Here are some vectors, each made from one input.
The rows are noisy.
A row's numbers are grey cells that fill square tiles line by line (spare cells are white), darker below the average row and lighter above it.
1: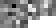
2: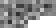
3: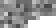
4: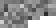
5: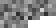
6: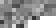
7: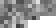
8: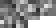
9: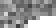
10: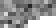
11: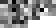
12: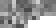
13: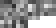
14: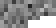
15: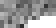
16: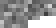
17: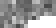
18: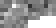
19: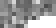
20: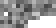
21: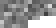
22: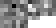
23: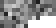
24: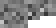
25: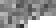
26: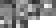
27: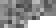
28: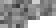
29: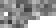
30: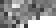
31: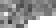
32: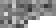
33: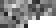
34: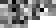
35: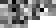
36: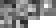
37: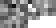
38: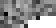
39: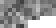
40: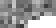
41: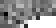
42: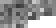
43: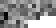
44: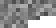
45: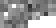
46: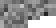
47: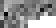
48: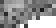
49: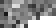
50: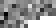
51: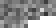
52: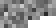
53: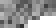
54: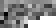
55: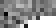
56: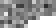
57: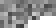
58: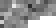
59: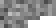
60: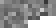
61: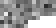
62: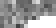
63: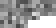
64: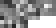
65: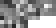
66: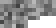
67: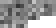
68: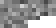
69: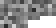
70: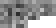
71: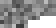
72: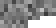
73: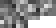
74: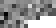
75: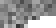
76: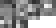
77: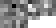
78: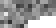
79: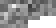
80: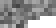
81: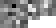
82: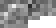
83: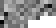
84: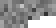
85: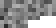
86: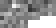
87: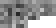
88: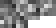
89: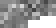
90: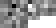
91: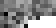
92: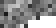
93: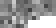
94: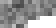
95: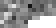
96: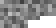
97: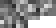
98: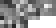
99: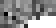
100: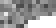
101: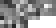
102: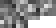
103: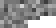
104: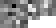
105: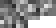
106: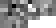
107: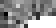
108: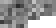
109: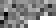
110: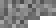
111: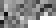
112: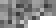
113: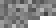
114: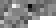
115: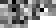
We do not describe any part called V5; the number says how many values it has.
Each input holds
a list of up to three items, each a true/false value and a value of V5.
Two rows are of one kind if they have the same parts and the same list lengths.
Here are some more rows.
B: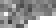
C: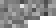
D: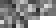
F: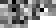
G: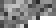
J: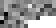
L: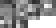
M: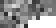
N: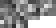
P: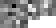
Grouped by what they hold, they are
B, C
D, L, N, P
F
G, J, M

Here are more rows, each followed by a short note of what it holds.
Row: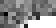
a list of two items
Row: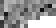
a list of two items
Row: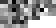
the empty list
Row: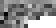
a list of two items
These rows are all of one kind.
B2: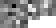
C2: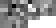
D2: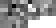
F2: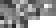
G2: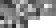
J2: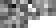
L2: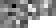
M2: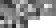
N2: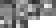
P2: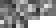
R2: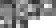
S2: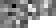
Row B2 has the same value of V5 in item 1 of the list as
L2 and S2.
